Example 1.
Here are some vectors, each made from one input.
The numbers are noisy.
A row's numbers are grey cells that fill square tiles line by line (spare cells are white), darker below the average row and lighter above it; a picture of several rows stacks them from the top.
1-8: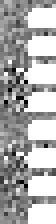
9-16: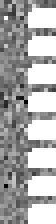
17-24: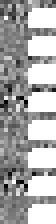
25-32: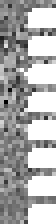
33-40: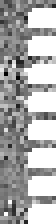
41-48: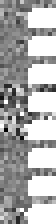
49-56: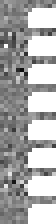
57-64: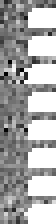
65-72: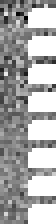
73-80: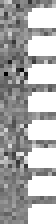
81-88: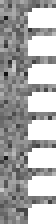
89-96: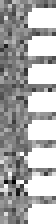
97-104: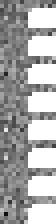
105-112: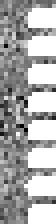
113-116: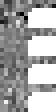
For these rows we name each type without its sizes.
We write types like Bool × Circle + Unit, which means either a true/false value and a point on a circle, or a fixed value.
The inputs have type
(Bool × Bool × Bool × Bool + Unit) × Line.
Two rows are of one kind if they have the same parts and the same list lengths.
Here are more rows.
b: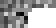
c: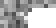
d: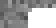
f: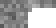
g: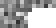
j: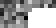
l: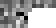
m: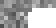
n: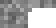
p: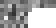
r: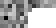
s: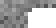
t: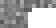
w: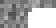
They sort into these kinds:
b, c, d, f, j, l, m, n, p, r, w
g, s, t

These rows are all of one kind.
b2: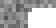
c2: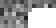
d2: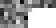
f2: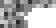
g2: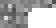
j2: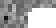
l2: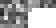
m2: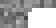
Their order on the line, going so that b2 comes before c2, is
l2, g2, m2, d2, j2, b2, c2, f2.
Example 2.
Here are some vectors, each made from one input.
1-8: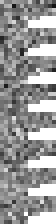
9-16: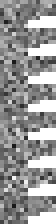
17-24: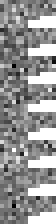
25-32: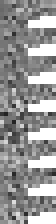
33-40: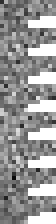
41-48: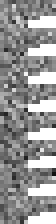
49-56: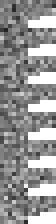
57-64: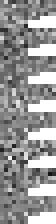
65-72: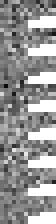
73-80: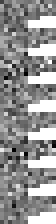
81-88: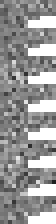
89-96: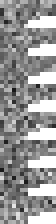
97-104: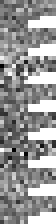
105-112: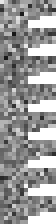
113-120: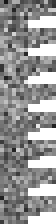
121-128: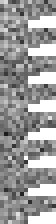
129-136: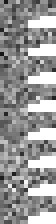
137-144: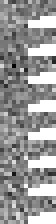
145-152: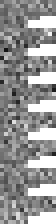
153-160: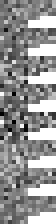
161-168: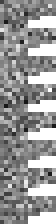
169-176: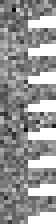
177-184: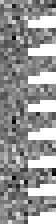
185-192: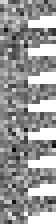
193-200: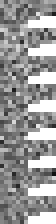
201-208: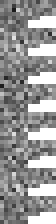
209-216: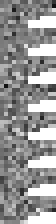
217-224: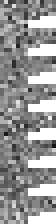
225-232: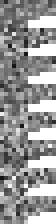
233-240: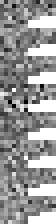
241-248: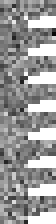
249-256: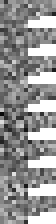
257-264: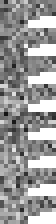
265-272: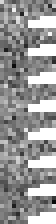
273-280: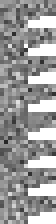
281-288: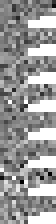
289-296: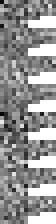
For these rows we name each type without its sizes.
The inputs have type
Line × (Tree + Unit).
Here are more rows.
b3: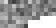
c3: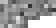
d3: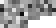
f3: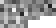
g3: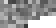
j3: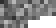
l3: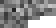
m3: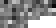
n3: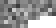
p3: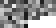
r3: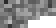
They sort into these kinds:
b3, c3, d3, f3, g3, p3
j3, l3, m3, n3, r3

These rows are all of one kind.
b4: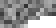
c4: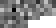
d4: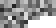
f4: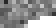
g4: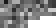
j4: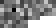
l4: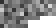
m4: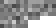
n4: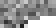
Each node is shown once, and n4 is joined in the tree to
b4 and f4.
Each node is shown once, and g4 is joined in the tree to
c4.
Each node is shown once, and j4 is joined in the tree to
c4 and l4.
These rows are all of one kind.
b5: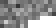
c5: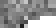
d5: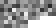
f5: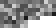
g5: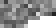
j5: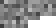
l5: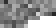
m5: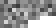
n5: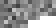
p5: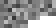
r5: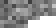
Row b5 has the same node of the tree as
d5, j5 and m5.
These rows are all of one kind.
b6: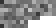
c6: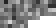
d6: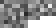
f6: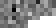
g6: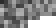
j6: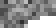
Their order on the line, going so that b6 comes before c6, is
d6, b6, f6, j6, g6, c6.
